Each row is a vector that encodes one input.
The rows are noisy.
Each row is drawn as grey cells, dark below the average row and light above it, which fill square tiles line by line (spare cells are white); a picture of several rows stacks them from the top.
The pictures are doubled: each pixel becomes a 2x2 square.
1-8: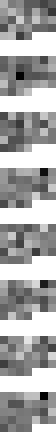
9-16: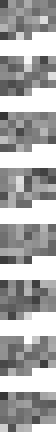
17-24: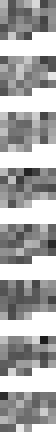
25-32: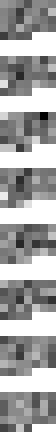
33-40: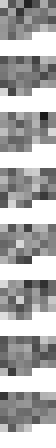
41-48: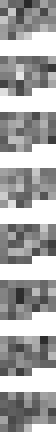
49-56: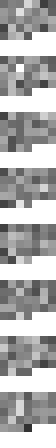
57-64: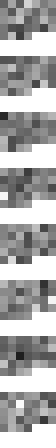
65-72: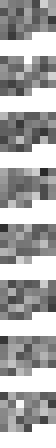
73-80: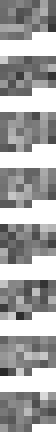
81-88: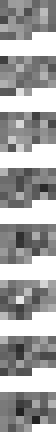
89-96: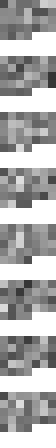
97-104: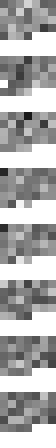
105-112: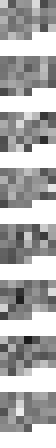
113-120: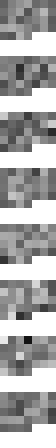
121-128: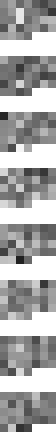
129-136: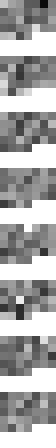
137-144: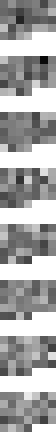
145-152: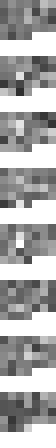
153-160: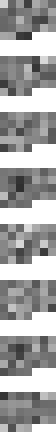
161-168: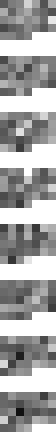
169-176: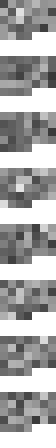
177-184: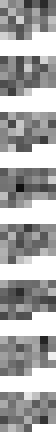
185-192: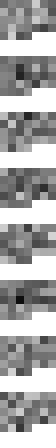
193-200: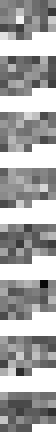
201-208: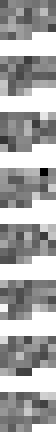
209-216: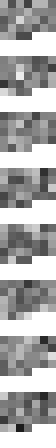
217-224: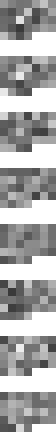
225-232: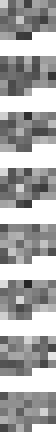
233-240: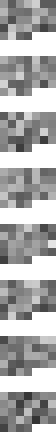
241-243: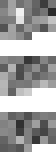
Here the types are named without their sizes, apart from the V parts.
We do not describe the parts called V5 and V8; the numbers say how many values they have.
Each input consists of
a value of V8, together with either a point on a circle and a true/false value, or a value of V5.
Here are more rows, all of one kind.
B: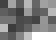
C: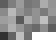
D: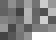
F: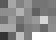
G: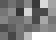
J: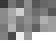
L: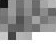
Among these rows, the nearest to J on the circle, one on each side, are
G and L.
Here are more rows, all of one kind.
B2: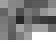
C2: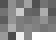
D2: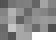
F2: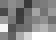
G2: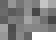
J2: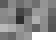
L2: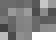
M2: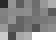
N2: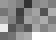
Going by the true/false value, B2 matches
C2, G2 and L2.
